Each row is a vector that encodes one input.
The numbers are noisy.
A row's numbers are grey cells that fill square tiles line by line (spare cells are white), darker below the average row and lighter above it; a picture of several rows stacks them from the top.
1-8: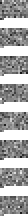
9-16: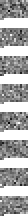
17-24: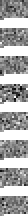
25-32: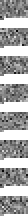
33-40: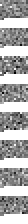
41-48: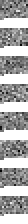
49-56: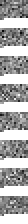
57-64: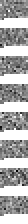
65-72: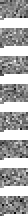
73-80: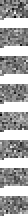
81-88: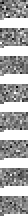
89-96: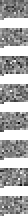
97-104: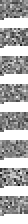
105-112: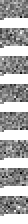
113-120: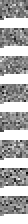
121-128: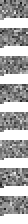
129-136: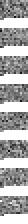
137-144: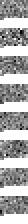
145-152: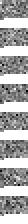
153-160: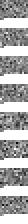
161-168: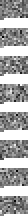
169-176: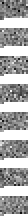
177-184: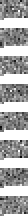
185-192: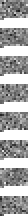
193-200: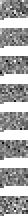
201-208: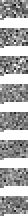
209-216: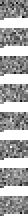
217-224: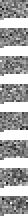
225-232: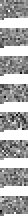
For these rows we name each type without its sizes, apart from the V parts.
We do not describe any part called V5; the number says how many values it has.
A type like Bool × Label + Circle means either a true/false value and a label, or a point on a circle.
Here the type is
(Bool × Bool × Bool × Bool + V5) × Label.
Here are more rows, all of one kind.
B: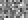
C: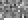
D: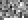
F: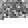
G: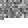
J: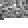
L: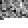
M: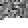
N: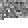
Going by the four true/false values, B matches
F, G and N.
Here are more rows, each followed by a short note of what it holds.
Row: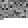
a label and a value of V5
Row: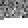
a label and a value of V5
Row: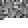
a label and four true/false values
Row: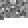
a label and four true/false values
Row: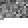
a label and four true/false values
